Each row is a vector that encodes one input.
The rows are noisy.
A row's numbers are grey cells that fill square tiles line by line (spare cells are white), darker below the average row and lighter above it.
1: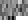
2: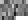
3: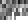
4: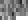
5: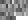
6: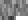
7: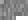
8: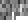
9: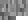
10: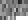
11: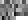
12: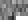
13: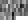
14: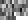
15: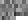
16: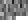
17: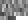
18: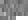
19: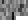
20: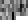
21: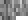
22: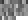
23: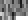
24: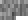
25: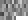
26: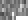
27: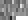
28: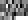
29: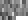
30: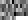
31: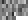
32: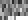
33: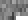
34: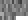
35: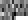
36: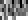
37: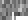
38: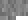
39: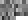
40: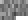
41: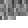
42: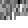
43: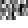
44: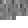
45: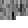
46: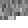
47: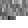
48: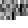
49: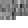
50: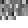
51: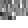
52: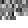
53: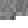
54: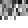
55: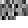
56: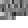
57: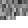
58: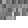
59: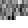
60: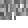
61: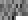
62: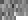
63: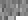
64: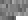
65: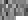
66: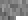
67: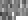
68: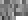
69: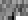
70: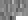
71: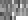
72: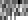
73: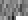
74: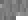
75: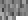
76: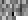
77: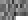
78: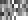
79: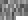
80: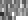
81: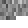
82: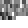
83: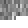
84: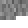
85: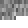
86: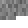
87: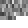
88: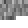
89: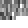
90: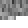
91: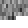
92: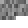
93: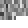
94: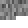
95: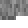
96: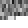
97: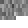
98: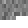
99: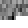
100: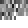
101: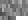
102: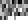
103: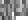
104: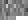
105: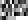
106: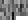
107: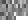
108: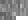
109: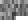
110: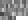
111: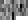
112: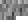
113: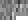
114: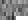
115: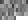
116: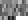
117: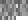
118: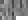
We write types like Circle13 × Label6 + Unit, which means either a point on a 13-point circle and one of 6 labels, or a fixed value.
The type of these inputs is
List2(Circle9).
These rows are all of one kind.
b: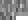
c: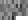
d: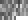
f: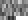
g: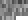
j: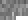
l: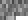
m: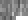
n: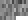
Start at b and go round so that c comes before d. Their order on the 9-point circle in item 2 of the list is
b, c, m, j, g, f, n, d, l.
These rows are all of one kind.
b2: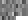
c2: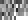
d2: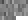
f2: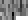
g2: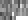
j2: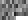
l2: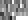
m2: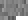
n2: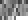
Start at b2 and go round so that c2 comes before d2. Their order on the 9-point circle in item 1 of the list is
b2, m2, c2, f2, l2, g2, d2, n2, j2.
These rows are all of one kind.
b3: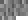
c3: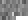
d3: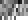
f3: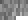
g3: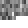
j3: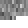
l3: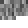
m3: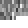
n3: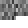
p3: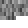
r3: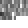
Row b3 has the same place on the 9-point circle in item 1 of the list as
g3, l3, p3 and r3.
